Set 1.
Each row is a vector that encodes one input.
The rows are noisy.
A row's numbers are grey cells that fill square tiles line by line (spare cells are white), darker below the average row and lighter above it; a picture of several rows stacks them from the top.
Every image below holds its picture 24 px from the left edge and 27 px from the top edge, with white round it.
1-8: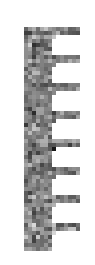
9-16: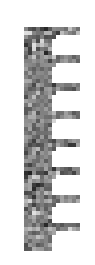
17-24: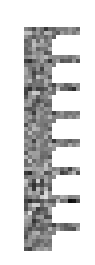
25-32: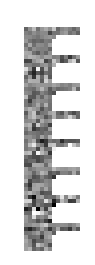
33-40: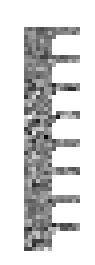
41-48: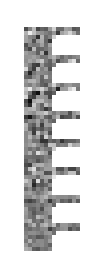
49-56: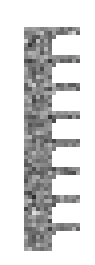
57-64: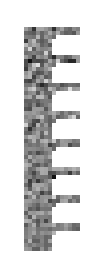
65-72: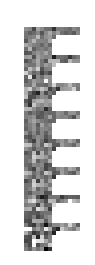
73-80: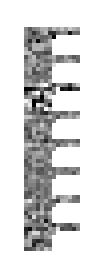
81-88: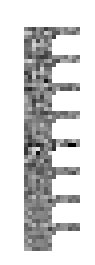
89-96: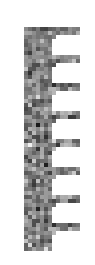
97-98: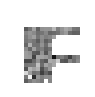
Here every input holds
a point on an 8-point line.
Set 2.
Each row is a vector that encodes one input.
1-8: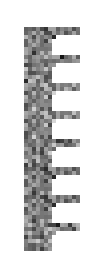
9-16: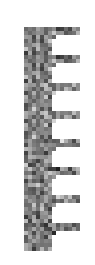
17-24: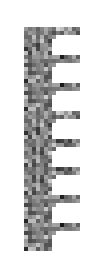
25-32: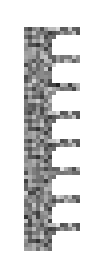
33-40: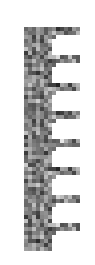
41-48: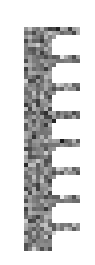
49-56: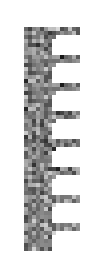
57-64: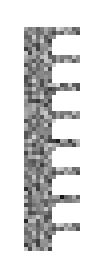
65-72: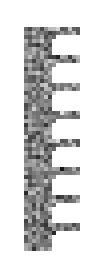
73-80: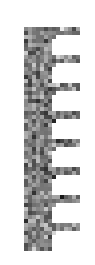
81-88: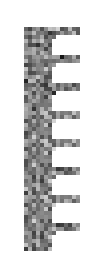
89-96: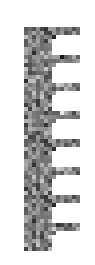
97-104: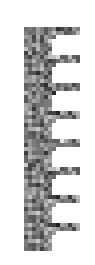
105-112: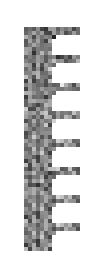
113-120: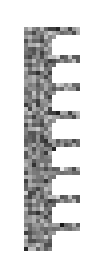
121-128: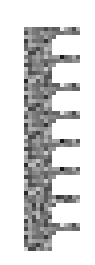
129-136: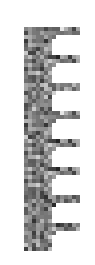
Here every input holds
three true/false values.
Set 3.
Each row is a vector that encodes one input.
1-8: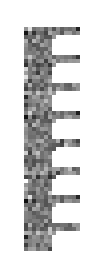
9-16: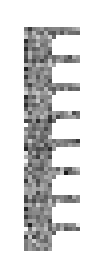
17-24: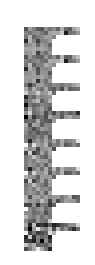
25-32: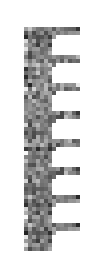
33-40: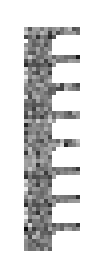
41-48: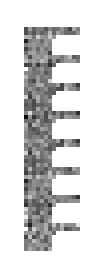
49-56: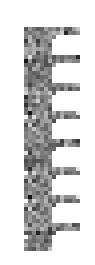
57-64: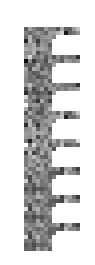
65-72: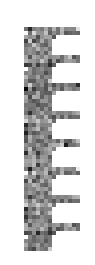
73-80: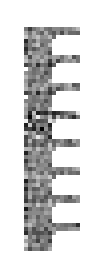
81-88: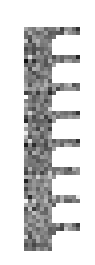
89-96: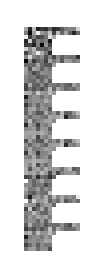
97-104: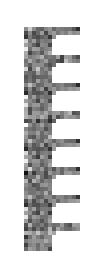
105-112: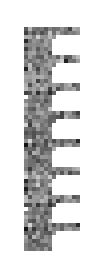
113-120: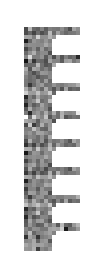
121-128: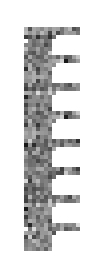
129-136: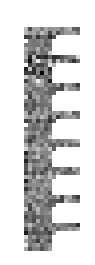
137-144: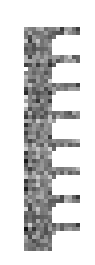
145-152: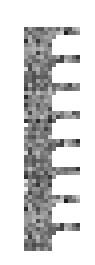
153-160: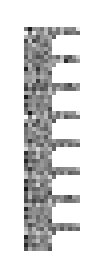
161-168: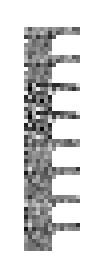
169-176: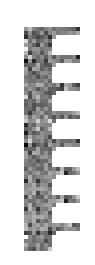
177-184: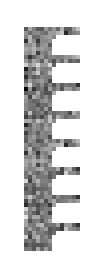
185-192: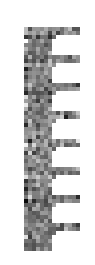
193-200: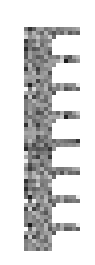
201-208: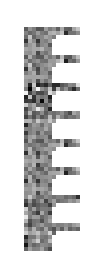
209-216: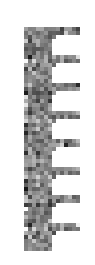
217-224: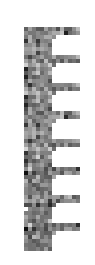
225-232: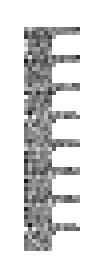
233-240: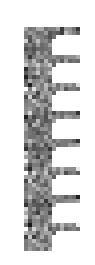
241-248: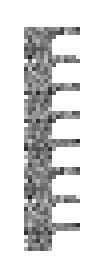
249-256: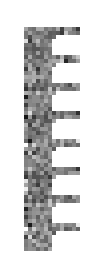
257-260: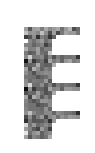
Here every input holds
either a fixed value, or three true/false values.
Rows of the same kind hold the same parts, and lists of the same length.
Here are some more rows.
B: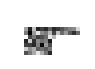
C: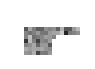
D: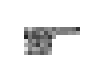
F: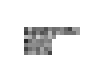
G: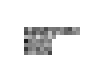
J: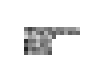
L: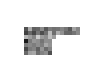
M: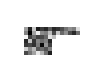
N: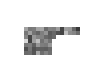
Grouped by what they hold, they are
B, M
C, D, F, G, J, L, N

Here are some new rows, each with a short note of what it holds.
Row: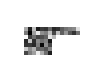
a fixed value
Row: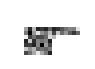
a fixed value
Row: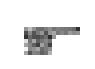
three true/false values
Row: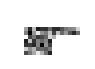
a fixed value
